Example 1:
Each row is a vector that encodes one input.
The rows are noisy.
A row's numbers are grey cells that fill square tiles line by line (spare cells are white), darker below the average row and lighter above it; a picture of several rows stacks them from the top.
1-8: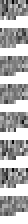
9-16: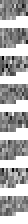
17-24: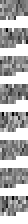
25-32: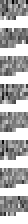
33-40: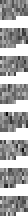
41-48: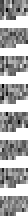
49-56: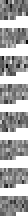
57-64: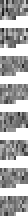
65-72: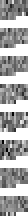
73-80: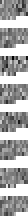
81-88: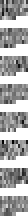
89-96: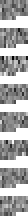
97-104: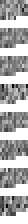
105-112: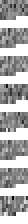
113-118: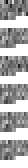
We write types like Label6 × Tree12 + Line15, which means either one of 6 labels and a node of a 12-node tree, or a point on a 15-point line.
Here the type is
(Bool × Bool × Bool + Unit) × Tree12 + Line6.
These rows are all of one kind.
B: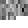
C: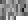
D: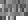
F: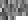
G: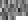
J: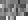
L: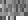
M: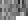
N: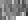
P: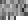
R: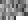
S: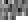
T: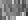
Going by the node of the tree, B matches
M, N and T.
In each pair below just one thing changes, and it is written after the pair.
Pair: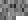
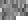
one of the three true/false values
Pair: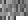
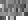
the node of the tree
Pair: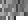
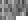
one of the three true/false values
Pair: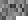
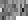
one of the three true/false values
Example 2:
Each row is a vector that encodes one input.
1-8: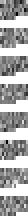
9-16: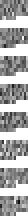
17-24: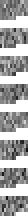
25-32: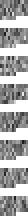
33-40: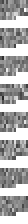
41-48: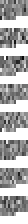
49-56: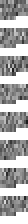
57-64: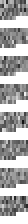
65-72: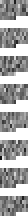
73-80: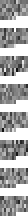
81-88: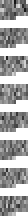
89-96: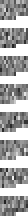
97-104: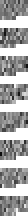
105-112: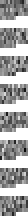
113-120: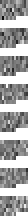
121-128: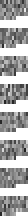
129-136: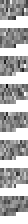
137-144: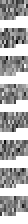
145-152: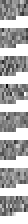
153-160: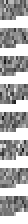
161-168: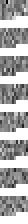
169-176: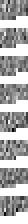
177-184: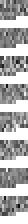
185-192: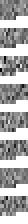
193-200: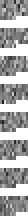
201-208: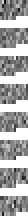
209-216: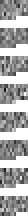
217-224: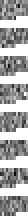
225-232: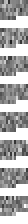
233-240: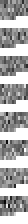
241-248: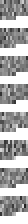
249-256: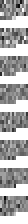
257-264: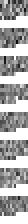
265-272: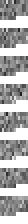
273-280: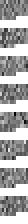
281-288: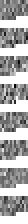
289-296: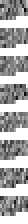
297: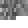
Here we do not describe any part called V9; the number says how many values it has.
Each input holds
a point on a 13-point line, together with either a point on a 17-point line, or a value of V9.
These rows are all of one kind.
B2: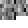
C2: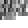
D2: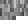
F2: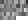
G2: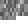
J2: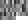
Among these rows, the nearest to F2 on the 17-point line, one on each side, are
D2 and J2.
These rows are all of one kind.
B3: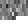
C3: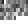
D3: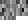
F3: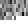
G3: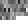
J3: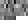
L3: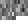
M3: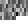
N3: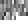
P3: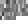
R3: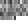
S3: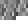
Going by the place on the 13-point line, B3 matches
J3, M3 and S3.
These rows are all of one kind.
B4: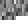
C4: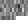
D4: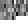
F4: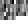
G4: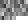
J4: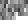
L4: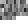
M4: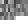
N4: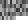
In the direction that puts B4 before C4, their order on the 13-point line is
L4, M4, F4, N4, B4, D4, C4, J4, G4.
